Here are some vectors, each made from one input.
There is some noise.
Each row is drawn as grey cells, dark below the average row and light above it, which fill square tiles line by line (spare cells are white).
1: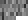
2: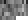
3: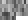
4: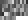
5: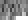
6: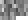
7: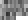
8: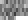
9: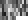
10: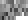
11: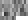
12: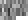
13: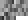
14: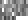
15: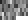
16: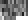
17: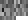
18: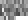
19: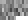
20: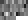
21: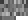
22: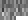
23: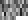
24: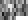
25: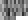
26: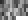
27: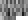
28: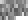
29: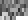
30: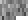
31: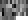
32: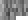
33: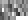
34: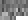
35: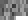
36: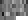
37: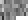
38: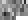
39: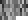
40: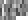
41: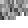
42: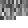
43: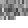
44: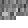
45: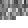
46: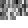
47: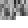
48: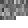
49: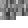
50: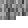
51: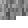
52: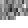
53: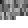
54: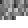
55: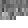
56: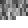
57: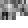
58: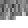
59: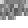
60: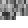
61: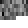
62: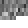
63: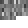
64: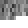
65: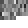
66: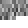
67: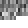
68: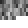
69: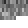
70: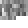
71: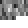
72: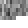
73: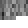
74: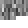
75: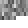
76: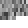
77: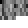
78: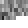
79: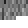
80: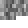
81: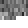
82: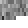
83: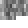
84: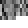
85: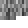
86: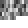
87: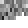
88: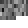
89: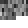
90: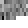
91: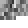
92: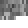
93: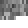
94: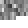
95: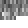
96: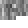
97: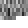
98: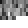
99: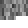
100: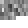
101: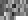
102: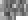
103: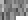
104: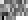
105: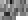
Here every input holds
a true/false value, together with either one of 4 labels, or a point on a 7-point line.
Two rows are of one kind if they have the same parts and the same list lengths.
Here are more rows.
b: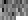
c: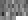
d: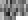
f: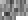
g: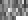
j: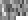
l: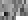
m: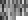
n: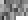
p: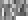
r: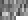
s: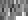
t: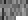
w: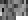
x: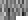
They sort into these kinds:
b, c, d, f, j, n, r, s, t, w, x
g, l, m, p

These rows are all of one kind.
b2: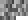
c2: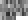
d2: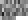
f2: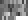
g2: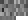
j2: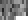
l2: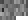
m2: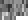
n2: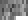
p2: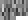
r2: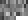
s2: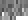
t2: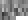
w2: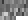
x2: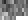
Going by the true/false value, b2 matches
c2, d2, p2 and t2.
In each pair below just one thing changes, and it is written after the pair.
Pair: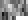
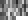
the true/false value
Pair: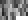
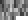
the label
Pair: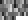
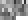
the true/false value
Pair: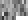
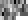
the label
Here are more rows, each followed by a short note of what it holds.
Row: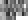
a point on a 7-point line and a true/false value
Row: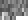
a point on a 7-point line and a true/false value
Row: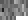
a point on a 7-point line and a true/false value
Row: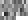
one of 4 labels and a true/false value
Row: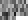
one of 4 labels and a true/false value
